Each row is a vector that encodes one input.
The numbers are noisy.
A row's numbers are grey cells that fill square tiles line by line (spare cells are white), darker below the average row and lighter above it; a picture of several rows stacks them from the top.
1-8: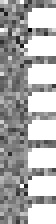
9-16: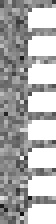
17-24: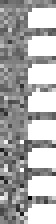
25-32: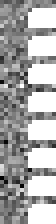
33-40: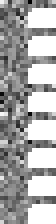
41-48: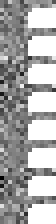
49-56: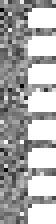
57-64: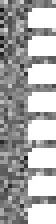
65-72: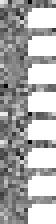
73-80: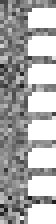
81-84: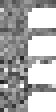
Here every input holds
a point on a 5-point line, together with either a point on each of two 8-point circles, or a fixed value.
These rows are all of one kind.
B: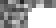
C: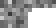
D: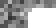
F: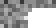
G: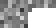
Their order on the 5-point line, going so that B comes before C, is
B, D, G, C, F.
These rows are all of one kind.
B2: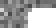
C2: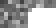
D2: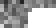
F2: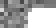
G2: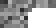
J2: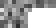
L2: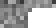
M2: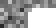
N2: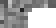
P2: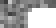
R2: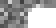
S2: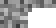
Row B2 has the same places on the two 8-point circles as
C2 and R2.
